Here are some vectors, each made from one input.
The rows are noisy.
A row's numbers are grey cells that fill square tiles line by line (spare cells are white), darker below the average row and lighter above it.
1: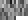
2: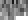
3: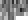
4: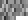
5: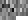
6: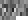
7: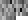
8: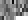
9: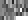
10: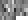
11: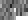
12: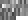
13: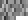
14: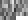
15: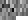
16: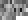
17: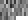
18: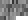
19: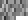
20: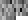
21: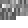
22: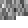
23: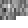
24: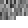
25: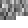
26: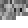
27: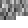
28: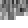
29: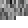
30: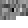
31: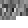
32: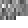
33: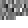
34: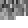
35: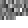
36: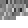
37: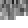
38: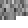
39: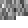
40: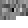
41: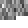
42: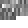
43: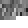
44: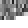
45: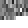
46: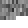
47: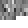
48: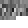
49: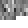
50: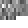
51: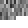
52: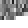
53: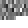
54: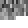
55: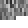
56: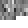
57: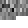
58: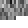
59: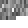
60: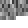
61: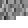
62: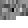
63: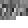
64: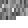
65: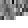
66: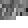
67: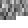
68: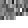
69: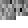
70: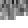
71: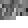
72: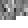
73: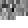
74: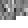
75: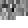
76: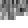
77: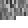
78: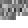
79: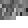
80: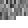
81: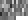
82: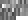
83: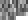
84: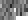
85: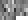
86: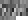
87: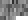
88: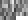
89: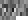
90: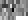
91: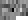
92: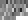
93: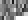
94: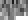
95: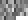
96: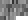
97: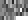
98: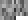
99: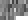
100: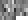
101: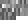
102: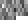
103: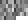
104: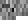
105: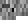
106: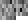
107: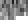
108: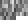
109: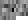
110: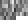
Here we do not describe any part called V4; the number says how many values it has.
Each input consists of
one of 5 labels, together with either a point on a 5-point line, or a value of V4.
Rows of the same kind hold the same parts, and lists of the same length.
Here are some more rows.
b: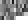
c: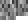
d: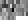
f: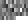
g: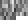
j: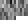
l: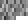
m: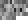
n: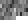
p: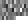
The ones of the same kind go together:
b, c, d, f, n, p
g, j, l, m

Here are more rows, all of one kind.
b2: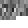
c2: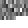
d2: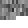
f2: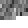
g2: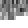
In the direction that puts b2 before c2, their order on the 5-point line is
b2, c2, d2, f2, g2.
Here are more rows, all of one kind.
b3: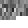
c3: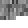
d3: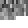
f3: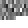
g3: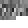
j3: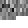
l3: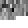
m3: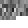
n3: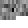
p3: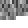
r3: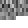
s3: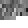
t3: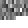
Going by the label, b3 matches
g3, m3 and s3.
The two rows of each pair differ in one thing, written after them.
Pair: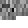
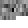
the label
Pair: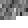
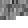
the label
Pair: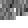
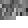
the place on the 5-point line
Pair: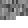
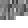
the place on the 5-point line
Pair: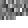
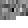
the label
